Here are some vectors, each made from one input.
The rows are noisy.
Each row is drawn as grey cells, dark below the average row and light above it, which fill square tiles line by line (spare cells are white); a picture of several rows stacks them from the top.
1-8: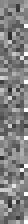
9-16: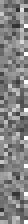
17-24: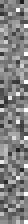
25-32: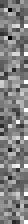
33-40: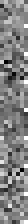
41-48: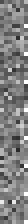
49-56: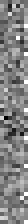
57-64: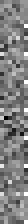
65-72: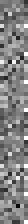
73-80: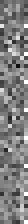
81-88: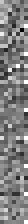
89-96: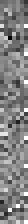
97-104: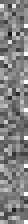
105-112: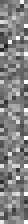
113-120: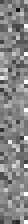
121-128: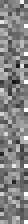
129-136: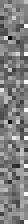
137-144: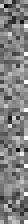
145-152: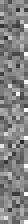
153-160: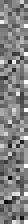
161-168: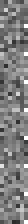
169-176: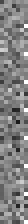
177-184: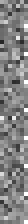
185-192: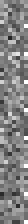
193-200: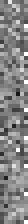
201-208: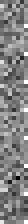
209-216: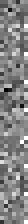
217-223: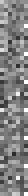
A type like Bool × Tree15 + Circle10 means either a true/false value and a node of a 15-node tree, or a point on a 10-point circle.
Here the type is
(Bool × Bool × Bool + Line6) × Tree9 + List3(Line4).
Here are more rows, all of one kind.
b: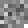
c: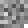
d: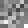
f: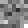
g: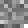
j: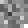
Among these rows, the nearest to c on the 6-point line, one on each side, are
b and d.
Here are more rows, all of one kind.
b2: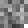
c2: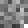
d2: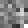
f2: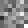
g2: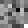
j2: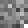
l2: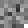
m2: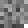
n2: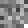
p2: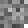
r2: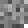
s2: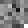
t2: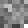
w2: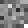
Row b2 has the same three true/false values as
m2, p2 and r2.
